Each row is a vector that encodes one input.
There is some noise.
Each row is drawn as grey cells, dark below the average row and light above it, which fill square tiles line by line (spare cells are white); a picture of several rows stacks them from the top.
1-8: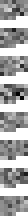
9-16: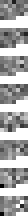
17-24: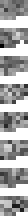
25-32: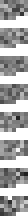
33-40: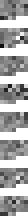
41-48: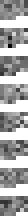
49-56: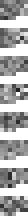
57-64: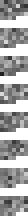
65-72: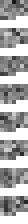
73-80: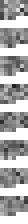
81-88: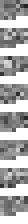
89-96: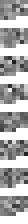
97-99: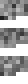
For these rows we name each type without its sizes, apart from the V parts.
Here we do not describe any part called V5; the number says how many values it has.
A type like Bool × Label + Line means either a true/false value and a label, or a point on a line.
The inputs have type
(Line + Tree) × V5.
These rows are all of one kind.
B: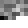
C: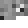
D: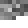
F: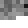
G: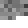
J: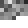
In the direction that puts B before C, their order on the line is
B, C, G, F, D, J.
